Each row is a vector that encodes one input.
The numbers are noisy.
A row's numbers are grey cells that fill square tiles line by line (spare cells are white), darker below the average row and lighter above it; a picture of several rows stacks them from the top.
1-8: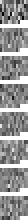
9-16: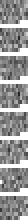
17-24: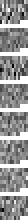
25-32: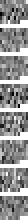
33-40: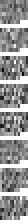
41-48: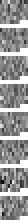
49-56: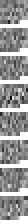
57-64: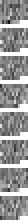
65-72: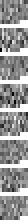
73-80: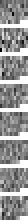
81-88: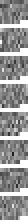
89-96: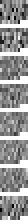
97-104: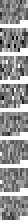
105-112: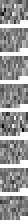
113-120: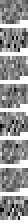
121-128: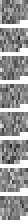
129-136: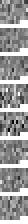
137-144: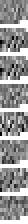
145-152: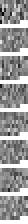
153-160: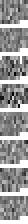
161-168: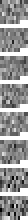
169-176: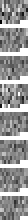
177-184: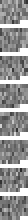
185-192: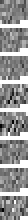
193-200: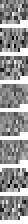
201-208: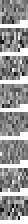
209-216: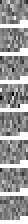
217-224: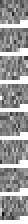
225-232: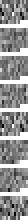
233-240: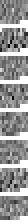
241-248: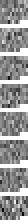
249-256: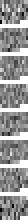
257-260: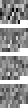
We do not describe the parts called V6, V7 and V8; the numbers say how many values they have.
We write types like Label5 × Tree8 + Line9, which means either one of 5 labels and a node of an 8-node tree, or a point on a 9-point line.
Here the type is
(Bool × (Line5 + V6) × V8 + V7) × Tree10.
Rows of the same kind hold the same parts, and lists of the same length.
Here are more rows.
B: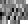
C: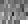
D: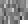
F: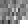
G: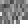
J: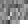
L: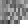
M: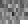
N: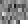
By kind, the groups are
B
C, D, L, N
F, G, J, M

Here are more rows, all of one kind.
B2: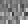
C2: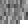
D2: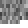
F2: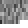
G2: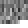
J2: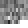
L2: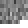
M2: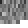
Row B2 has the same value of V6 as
C2 and F2.
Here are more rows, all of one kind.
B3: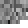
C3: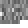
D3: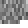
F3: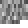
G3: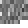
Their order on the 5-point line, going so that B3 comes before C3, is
B3, G3, D3, F3, C3.
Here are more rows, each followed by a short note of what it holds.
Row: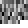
a node of a 10-node tree and a value of V7
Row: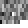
a node of a 10-node tree and a value of V7
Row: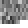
a point on a 5-point line, a node of a 10-node tree, a true/false value and a value of V8
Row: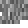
a point on a 5-point line, a node of a 10-node tree, a true/false value and a value of V8
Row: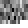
a node of a 10-node tree and a value of V7
